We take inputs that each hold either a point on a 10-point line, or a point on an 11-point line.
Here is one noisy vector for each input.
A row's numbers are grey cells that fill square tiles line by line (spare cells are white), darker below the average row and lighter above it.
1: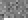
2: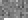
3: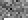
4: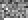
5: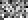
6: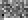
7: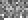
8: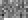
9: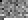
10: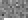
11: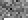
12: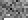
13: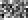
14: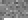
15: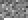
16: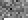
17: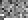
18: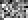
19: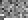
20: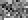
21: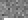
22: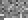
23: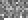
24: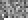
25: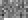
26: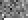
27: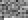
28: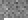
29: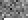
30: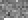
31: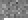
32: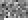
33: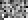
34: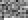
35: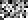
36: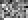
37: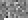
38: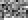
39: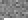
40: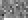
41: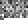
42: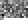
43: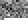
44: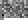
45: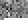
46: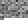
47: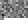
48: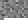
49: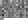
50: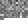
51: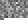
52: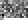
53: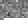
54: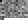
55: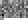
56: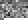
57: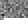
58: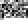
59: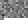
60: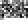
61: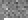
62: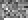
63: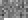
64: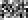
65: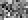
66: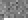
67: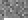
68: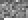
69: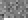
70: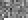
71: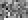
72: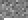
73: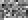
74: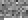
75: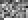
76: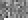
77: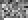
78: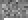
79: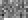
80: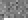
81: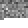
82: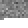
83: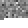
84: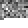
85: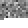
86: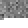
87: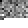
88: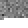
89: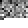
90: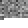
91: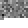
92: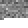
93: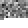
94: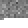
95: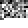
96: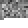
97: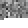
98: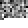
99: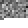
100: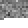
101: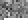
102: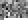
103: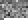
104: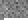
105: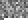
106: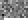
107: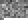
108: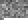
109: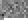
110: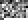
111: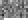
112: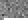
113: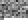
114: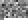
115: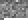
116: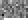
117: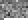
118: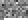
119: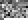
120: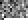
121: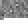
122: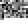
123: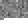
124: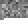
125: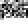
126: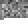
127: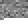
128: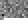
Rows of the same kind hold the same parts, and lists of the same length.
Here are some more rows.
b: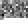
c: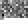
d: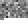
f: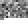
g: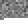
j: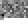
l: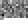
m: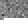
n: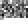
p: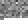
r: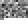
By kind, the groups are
b, c, g, j, l, m, n
d, f, p, r

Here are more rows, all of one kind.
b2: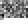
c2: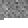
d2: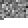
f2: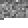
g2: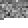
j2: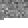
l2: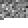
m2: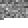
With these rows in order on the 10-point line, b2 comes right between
c2 and f2.
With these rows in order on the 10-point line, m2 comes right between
g2 and j2.
